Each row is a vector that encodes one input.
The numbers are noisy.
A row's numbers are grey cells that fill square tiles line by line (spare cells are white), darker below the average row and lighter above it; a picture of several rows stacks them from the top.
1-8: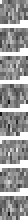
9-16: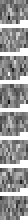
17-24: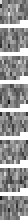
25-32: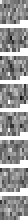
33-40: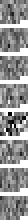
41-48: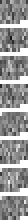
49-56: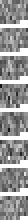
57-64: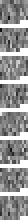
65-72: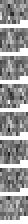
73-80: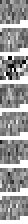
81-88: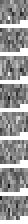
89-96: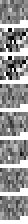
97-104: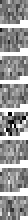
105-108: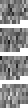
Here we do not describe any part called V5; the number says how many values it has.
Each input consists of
a list of up to two items, each a true/false value and a value of V5.
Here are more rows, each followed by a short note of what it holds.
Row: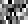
the empty list
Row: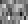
a list of two items
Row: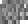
a list of two items
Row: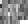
a list of two items
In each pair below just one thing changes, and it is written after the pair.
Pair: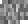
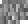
the value of V5 in item 2 of the list
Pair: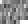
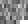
the value of V5 in item 1 of the list
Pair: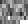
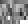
the value of V5 in item 2 of the list
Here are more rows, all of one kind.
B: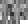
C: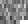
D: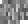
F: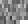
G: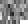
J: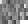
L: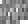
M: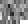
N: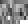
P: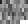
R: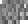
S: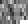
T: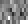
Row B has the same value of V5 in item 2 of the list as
D and L.
